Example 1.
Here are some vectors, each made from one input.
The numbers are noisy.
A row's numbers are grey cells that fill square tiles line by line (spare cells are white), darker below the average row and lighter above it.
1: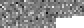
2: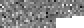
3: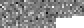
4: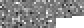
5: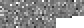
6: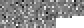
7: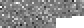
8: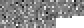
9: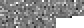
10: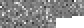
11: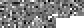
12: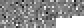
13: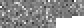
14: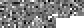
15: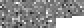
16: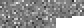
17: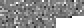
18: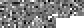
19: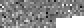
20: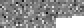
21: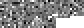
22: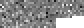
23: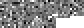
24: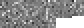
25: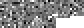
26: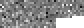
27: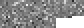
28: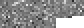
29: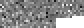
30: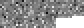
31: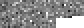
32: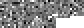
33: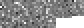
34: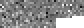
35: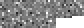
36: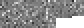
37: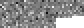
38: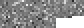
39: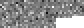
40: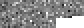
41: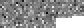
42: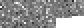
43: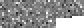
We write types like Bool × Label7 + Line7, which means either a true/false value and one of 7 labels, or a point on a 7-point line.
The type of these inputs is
List2(Line4).
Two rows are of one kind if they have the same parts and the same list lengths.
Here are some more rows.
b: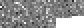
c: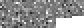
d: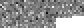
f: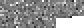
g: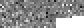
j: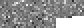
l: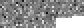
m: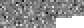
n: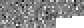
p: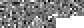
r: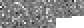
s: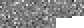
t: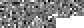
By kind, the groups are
b, c, f, j, r, s
d, g, l, m, n
p, t

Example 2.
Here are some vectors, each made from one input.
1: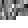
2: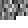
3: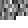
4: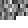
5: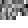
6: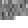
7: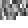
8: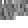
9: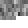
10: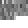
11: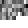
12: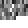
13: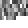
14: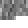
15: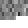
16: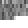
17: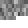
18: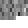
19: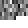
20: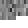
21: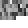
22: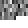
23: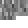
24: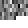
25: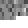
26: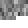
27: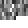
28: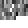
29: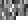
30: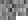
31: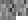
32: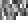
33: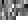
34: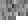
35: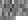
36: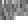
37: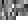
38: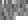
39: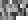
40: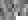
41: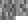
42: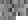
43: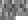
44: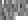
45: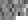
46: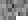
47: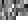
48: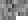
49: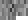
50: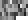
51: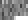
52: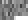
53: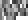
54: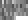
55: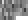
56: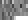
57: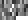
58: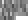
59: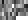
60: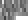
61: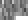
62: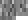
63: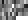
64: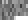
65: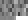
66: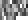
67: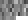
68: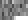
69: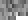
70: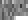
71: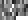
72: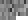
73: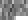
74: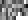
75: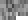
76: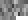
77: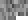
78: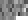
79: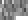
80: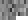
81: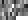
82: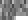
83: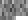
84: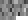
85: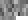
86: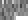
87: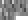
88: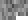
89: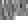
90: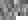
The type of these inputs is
Bool × Bool × Bool + Line6.
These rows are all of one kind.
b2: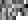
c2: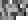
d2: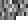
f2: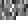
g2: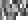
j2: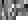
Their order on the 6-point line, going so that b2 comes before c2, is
b2, j2, f2, d2, c2, g2.
